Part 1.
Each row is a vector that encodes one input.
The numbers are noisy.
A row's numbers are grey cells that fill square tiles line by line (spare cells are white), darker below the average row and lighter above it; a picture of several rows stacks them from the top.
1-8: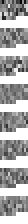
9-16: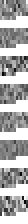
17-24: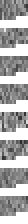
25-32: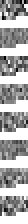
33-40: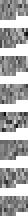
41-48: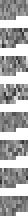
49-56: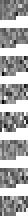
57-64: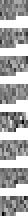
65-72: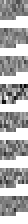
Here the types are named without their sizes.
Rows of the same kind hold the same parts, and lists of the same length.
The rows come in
2 kinds.
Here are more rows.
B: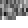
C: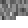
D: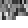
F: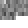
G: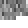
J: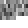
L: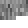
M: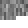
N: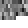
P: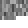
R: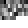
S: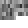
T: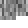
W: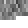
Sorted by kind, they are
B, C, D, F, J, L, M, N, P, R, S, W
G, T

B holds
a point on a line and four true/false values.
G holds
a point on a line.
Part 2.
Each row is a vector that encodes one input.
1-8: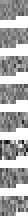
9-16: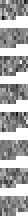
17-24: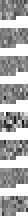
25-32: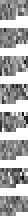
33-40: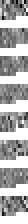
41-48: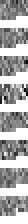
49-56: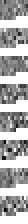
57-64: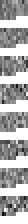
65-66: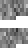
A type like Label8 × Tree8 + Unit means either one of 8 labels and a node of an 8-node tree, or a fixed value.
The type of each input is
Line5 + Line8.
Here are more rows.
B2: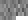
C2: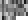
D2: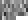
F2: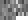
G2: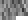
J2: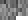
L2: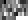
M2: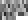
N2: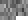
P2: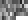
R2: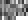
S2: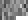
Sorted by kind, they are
B2, F2, G2, J2, L2, N2, R2
C2, D2, M2, P2, S2

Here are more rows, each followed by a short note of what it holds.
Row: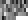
a point on an 8-point line
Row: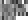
a point on a 5-point line
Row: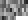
a point on a 5-point line
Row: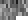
a point on an 8-point line
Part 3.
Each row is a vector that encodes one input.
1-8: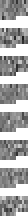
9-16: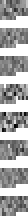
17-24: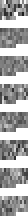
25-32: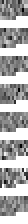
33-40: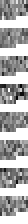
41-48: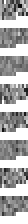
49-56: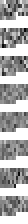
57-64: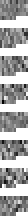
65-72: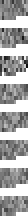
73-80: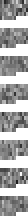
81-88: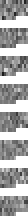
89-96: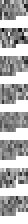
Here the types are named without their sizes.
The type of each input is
List(Circle).
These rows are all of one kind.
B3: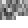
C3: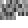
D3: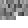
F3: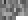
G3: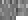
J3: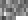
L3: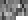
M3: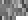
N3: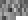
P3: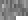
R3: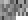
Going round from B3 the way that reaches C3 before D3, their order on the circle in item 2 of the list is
B3, R3, M3, F3, J3, C3, G3, P3, N3, L3, D3.
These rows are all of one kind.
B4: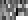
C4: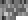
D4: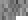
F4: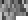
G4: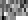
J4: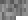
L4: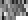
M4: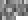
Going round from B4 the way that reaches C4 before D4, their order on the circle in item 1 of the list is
B4, G4, M4, F4, J4, C4, L4, D4.
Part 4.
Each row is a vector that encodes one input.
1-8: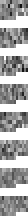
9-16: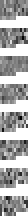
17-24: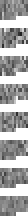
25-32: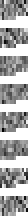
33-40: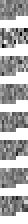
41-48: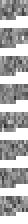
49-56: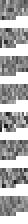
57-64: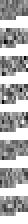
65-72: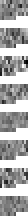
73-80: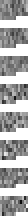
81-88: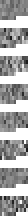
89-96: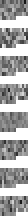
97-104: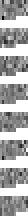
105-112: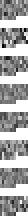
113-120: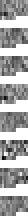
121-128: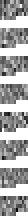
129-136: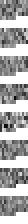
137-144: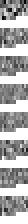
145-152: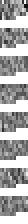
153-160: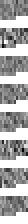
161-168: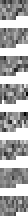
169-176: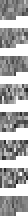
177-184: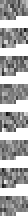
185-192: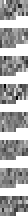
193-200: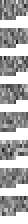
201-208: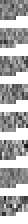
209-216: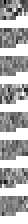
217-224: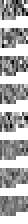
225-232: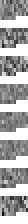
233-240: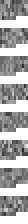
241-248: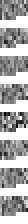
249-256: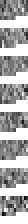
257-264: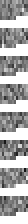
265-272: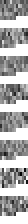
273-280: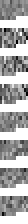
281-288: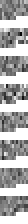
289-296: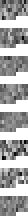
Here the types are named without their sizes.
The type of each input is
(Bool × Bool × Bool × Bool + Unit) × Circle.
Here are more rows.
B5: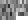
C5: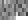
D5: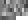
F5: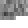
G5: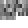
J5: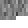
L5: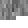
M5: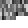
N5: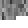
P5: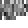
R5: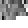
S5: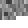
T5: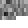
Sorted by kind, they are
B5, C5, D5, G5, L5, N5, S5
F5, J5, M5, P5, R5, T5

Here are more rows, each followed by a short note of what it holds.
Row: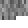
a point on a circle and four true/false values
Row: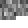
a point on a circle and four true/false values
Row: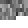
a point on a circle and four true/false values
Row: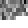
a point on a circle
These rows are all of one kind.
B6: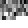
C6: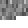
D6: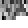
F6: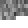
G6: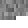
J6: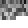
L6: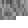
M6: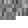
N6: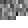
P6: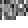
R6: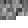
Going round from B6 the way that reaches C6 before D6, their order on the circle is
B6, F6, M6, C6, G6, P6, N6, L6, R6, D6, J6.
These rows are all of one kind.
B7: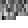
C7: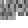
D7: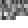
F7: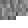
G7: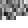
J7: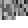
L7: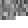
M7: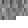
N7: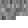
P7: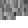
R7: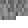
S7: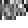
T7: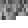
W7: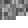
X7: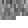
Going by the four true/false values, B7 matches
C7, J7, P7 and R7.
